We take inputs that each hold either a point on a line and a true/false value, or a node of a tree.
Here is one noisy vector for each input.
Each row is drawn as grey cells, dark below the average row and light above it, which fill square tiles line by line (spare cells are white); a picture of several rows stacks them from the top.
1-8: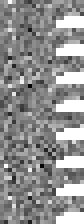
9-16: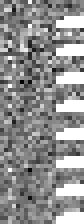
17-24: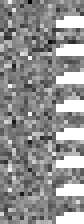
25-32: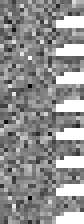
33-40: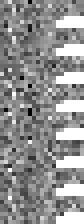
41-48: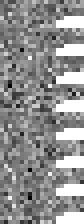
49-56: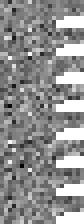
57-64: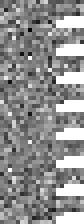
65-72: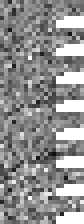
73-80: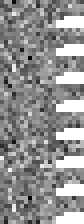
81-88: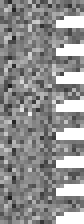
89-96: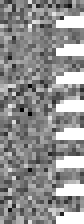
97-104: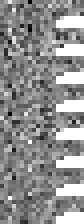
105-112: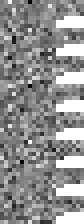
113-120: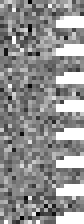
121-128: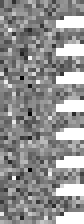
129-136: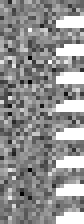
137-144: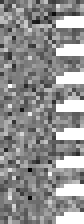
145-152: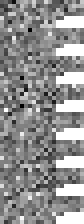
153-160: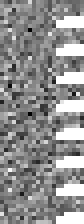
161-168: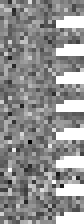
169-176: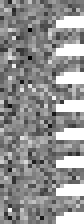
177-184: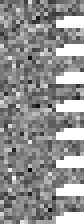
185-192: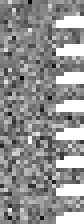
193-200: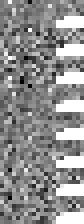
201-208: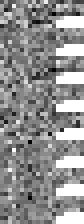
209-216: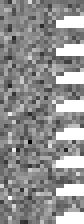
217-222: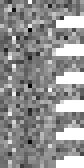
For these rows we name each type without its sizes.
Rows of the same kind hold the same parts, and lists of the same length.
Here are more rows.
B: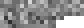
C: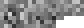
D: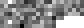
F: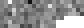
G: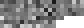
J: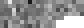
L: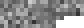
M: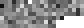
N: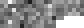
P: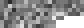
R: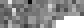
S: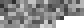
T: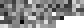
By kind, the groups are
B, C, G, L, M, S, T
D, F, J, N, P, R

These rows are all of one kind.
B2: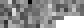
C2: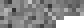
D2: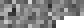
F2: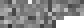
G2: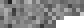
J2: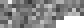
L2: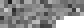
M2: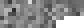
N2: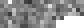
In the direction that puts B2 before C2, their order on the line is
D2, M2, N2, J2, B2, G2, F2, C2, L2.
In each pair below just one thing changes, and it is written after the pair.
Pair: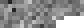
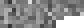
the place on the line
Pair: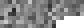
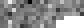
the true/false value
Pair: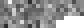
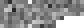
the true/false value
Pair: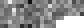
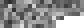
the true/false value
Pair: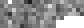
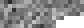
the true/false value
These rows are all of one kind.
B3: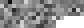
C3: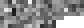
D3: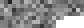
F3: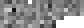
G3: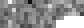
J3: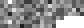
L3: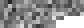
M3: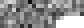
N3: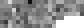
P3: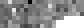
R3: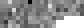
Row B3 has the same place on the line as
F3, M3 and N3.
